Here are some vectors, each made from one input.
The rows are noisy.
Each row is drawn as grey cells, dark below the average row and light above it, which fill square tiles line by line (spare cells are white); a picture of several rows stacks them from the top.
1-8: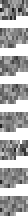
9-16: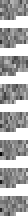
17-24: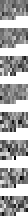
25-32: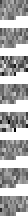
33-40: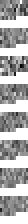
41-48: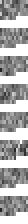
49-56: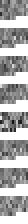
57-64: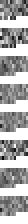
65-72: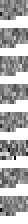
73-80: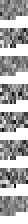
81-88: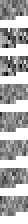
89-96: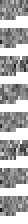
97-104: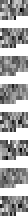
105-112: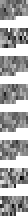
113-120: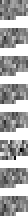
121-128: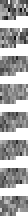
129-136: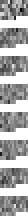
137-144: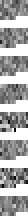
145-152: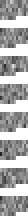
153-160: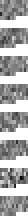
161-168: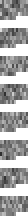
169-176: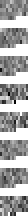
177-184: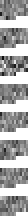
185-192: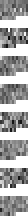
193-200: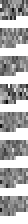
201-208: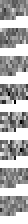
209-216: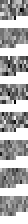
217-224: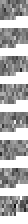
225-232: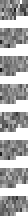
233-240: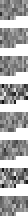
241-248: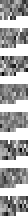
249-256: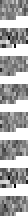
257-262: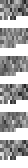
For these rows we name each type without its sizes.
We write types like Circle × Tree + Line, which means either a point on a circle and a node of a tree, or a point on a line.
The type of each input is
Bool × (Circle + Line) + Label.
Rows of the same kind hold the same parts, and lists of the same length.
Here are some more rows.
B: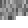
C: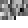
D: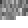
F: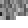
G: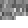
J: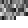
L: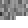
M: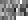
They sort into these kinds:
B, D, G
C, J, M
F, L

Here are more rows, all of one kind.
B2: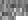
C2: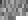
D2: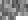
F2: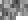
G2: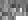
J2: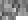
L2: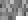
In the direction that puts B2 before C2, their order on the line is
B2, G2, C2, J2, D2, L2, F2.
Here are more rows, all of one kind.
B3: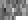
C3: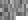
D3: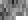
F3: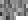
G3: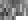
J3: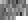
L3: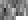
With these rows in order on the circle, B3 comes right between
C3 and J3.
